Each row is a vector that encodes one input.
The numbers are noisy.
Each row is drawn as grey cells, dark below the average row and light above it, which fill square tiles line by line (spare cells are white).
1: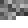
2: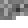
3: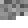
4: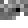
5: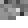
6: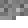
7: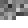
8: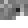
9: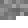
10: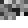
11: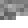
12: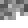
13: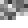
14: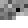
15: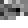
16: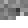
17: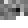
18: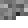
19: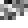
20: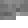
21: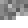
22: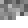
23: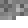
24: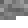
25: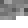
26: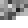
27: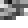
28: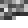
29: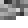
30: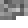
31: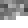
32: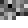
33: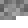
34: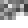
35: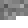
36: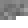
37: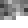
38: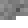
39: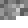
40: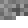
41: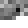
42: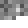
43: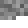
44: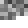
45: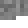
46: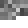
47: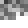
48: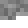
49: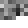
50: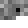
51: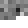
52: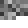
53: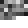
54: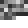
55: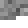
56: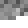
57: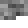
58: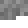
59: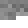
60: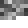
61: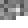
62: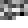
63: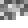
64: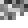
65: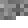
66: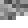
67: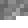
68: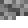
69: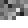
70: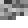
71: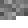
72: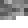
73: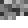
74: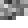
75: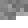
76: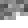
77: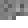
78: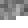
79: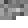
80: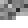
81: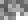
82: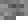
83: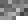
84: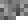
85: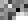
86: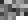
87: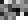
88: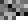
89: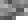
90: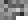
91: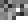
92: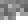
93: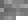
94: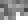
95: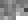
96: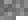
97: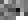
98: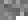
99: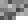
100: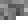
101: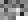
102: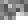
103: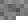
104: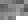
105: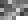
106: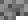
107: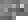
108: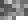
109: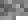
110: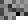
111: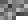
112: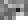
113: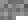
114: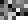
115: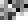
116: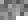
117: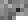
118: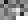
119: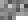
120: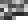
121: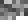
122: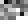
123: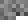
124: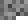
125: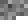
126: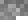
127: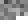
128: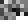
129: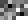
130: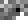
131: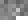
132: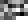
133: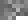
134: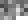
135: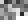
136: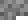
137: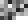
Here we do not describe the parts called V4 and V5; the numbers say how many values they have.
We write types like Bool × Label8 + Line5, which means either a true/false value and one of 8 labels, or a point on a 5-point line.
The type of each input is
Bool × Tree7 × V4 × V5 + Unit.
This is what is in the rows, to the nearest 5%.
About 5% of them hold a fixed value. The rest hold a node of a 7-node tree, a true/false value, a value of V4 and a value of V5.
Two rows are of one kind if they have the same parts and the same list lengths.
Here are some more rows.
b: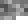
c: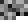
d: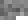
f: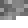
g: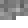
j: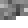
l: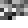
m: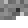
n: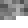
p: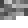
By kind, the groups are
b, c, d, f, g, j, m, n, p
l

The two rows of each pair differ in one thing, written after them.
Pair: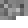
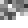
the value of V5
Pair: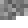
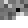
the value of V4
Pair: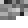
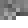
the value of V4
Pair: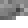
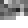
the node of the tree
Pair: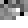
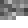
the value of V4
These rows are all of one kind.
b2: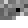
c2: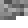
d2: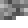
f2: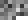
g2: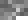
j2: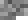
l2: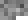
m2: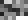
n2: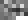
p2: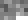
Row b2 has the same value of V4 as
c2 and f2.
